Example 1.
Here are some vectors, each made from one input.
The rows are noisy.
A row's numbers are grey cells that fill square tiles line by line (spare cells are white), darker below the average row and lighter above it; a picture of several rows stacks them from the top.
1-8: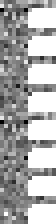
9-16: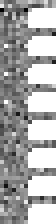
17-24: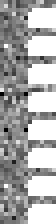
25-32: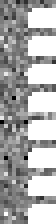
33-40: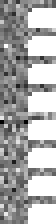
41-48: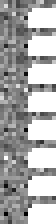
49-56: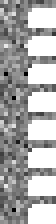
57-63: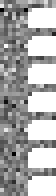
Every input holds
either a fixed value, or four true/false values.
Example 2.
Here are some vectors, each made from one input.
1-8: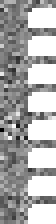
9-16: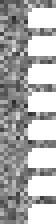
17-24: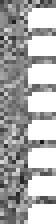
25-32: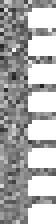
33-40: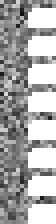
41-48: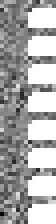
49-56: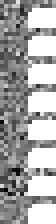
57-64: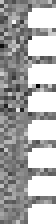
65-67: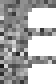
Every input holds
a node of a 13-node tree.
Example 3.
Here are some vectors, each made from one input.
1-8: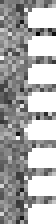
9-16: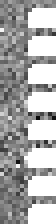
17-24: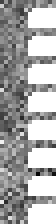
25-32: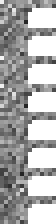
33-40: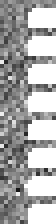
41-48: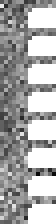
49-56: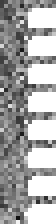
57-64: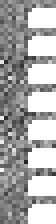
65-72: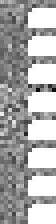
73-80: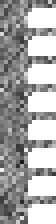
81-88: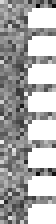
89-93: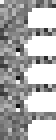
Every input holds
a node of a 13-node tree.
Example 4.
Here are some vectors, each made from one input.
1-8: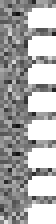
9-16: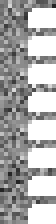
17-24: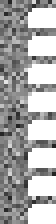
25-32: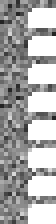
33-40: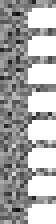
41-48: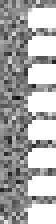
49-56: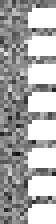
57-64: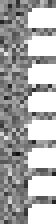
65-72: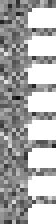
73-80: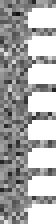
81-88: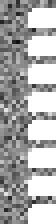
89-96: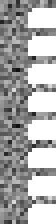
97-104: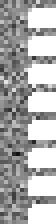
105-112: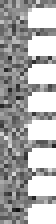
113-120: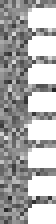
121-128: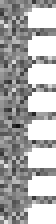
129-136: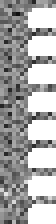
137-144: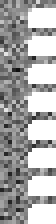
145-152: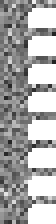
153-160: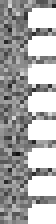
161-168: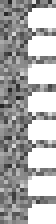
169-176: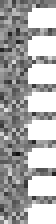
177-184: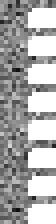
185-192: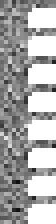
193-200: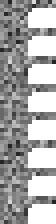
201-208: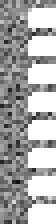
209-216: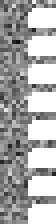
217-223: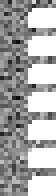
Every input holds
a point on an 8-point circle.
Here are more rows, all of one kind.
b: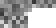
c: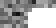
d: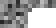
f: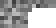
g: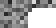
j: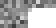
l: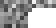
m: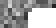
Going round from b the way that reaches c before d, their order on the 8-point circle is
b, c, d, g, l, m, f, j.
